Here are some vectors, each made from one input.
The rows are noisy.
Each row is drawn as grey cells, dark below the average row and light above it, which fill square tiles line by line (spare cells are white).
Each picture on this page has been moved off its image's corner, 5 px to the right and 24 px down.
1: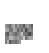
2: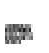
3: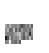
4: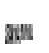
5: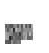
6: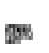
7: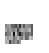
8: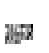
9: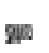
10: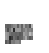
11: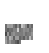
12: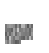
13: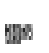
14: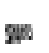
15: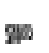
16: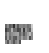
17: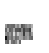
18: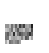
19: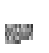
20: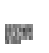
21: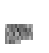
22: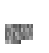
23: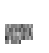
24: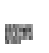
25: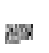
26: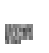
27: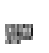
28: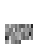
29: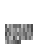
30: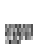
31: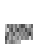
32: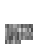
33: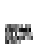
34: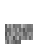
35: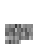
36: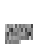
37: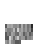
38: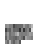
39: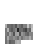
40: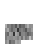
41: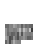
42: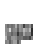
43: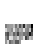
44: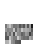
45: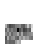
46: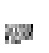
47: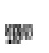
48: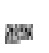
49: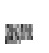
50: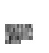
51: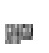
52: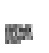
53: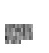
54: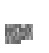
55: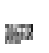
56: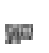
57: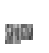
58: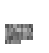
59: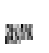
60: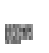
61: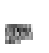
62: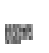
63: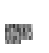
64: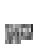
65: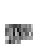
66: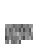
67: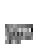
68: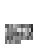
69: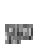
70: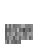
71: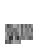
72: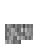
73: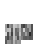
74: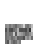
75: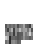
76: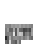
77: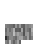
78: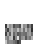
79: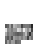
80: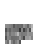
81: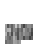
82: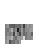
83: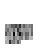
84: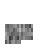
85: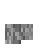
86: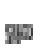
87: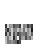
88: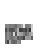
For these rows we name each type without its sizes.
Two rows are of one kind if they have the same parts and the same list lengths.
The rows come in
2 kinds.
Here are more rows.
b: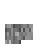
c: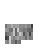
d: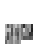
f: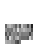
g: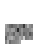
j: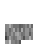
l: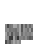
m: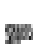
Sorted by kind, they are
b, c, f, g, j
d, l, m

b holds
three true/false values.
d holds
a point on a line.
